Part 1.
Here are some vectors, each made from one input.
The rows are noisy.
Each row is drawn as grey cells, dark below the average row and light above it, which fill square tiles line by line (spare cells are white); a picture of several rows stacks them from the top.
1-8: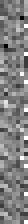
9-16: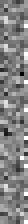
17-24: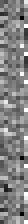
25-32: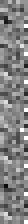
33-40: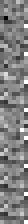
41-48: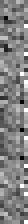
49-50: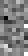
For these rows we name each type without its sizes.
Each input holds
a point on a line and a true/false value.
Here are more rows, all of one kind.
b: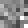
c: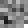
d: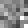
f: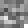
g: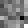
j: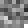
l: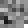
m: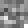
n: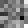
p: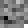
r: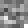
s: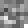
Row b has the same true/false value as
c, d, l and p.
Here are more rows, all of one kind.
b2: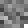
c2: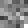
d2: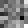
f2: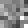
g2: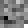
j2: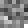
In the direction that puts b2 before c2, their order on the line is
d2, g2, b2, j2, f2, c2.
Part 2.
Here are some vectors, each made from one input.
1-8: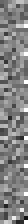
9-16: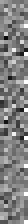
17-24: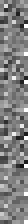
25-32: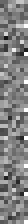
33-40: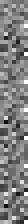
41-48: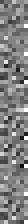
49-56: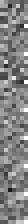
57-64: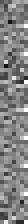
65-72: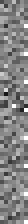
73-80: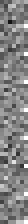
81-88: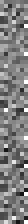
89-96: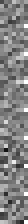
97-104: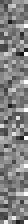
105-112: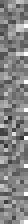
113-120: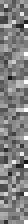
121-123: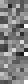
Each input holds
either a point on a 4-point line and a point on a 6-point line, or a point on a 10-point line.
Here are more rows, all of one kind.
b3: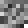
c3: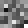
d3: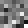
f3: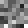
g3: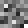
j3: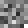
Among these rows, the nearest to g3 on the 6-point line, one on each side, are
c3 and j3.
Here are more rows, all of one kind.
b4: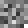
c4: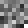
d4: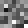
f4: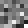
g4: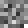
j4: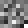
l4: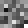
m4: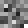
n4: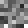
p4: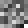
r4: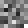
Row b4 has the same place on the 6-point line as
g4 and j4.
